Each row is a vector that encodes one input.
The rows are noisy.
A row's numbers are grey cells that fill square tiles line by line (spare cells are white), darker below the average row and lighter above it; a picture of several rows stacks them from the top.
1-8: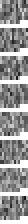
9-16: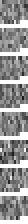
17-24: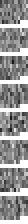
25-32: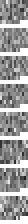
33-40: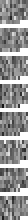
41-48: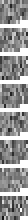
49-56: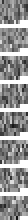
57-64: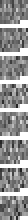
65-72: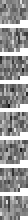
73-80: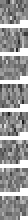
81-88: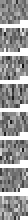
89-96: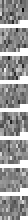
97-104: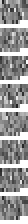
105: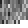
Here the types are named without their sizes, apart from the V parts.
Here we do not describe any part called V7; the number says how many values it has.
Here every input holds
either a point on a line, or a node of a tree, or a value of V7.
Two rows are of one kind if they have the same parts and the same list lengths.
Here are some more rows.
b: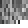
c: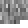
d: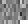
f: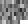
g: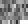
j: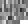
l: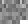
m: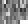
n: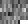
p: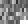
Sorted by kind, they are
b, n
c, d, f, j, l, m, p
g

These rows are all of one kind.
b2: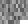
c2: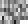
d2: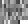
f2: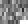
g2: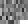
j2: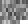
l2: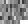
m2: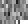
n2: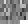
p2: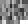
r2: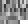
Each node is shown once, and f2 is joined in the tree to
g2.
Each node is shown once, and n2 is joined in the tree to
d2 and r2.
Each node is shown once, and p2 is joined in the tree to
l2.
